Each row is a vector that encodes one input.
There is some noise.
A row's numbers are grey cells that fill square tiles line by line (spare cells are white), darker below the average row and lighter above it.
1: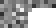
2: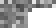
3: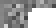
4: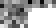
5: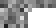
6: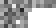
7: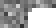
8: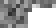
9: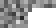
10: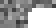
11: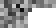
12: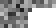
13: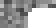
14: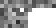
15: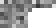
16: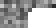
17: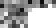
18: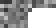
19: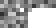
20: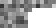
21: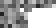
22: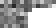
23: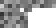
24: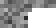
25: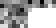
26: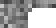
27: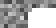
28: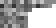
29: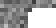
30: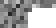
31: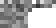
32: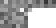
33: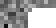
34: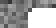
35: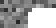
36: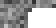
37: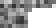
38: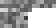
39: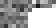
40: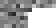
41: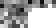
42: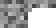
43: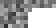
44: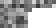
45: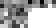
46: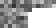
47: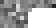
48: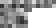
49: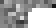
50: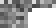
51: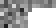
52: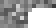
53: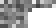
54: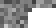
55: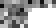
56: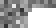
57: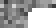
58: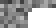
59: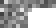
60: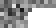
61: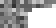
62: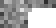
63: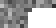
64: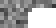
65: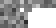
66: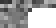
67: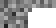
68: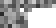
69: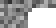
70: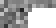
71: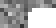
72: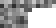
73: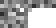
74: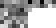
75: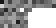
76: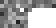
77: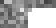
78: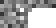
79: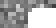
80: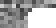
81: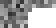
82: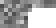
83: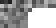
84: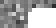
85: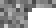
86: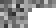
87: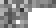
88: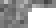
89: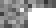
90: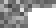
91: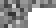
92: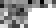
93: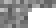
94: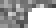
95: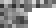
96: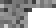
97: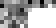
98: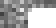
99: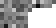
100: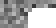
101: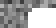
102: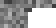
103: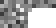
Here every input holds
a list of up to three points on a 5-point line.
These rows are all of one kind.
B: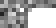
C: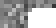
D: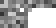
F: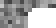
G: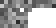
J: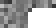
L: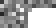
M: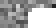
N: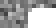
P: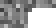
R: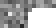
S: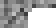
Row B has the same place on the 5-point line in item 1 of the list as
D, G and L.
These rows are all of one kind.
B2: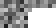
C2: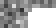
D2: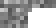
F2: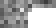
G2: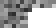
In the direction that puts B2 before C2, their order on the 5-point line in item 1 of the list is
F2, D2, G2, B2, C2.
